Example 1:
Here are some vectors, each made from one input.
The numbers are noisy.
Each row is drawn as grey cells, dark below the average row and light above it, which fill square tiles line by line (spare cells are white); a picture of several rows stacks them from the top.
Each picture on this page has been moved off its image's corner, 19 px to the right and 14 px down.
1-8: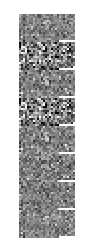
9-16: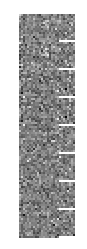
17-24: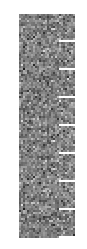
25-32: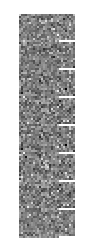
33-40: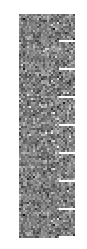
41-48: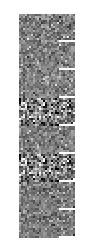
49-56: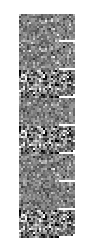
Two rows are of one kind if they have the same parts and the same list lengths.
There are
3 kinds of row.
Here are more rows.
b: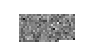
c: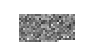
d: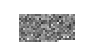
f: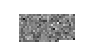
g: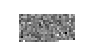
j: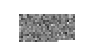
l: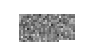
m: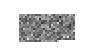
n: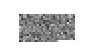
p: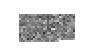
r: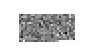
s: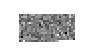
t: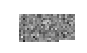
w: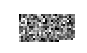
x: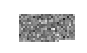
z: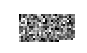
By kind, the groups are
b, c, d, f, g, j, m, n, r, s
l, p, t, x
w, z

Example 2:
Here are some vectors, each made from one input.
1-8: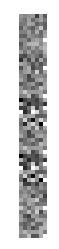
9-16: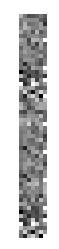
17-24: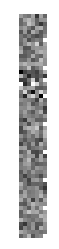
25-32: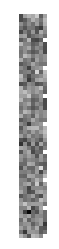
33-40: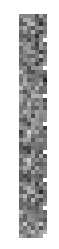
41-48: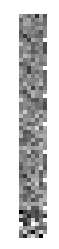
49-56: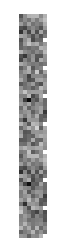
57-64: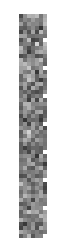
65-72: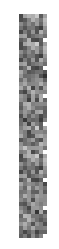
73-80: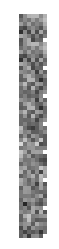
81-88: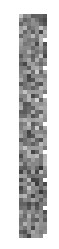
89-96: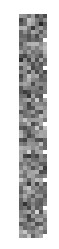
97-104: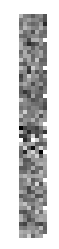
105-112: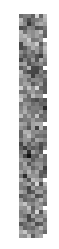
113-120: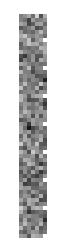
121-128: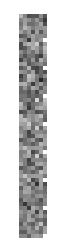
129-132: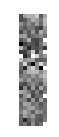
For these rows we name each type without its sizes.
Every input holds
a list of points on a line.
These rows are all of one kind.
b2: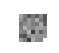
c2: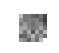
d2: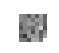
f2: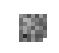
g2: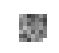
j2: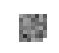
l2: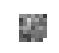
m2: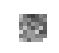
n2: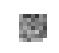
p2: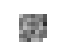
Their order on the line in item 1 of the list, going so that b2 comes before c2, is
l2, f2, j2, d2, b2, c2, g2, p2, m2, n2.
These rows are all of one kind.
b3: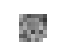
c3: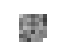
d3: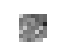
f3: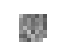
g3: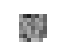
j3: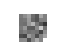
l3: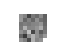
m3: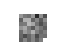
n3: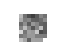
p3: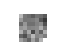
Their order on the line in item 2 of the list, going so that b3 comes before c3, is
j3, n3, d3, m3, f3, p3, l3, b3, g3, c3.
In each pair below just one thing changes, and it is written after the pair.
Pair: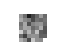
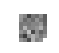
the place on the line in item 1 of the list
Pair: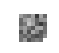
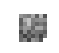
the place on the line in item 2 of the list
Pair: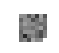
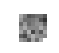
the place on the line in item 1 of the list
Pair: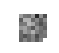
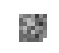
the place on the line in item 2 of the list
